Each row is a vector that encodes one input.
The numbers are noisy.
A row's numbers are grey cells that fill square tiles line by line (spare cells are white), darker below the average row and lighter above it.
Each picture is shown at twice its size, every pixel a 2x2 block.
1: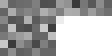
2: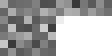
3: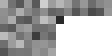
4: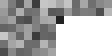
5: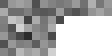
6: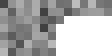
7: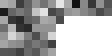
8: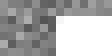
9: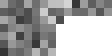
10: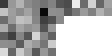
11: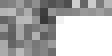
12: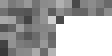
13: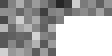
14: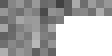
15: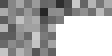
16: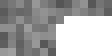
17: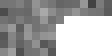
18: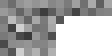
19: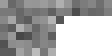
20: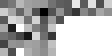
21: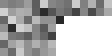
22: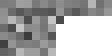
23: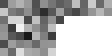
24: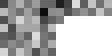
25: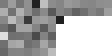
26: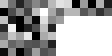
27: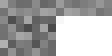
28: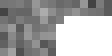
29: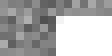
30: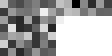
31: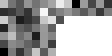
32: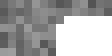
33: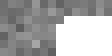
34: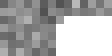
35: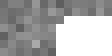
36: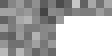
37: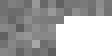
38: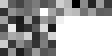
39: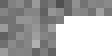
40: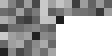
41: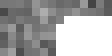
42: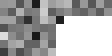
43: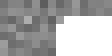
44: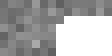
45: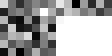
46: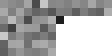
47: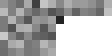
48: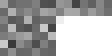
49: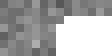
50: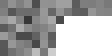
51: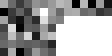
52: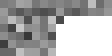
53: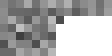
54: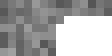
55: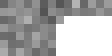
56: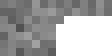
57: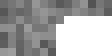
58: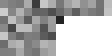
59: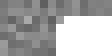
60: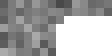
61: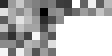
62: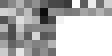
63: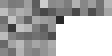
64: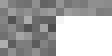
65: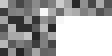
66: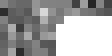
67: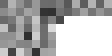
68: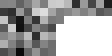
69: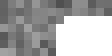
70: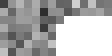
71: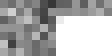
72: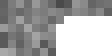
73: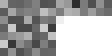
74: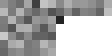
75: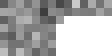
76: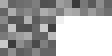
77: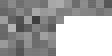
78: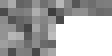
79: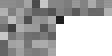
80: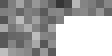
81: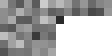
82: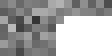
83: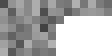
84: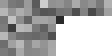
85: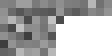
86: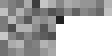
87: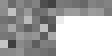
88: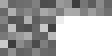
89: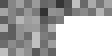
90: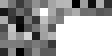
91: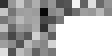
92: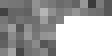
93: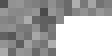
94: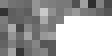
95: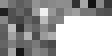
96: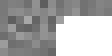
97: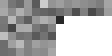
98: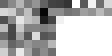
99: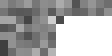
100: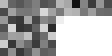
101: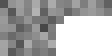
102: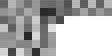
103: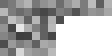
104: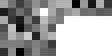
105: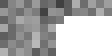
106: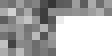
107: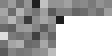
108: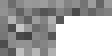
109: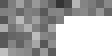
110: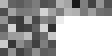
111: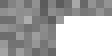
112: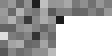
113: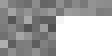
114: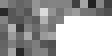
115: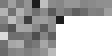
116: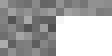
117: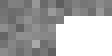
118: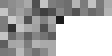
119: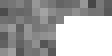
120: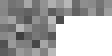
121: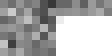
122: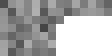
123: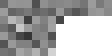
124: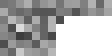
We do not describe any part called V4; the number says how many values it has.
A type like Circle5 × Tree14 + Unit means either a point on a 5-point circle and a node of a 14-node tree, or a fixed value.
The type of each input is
Bool × V4 + Tree7 + Unit.
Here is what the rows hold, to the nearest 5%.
About 5% of them hold a fixed value. About 65% of them hold a node of a 7-node tree. The rest hold a true/false value and a value of V4.
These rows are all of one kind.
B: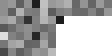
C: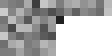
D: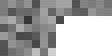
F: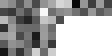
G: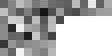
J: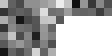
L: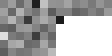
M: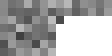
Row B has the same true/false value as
C and L.
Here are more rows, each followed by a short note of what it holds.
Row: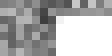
a node of a 7-node tree
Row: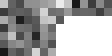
a true/false value and a value of V4
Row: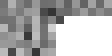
a fixed value
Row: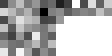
a node of a 7-node tree
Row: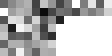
a true/false value and a value of V4
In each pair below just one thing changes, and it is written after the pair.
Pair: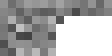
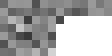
the value of V4
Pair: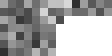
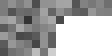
the value of V4
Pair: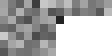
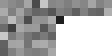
the value of V4
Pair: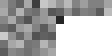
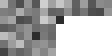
the value of V4
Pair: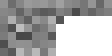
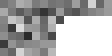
the value of V4
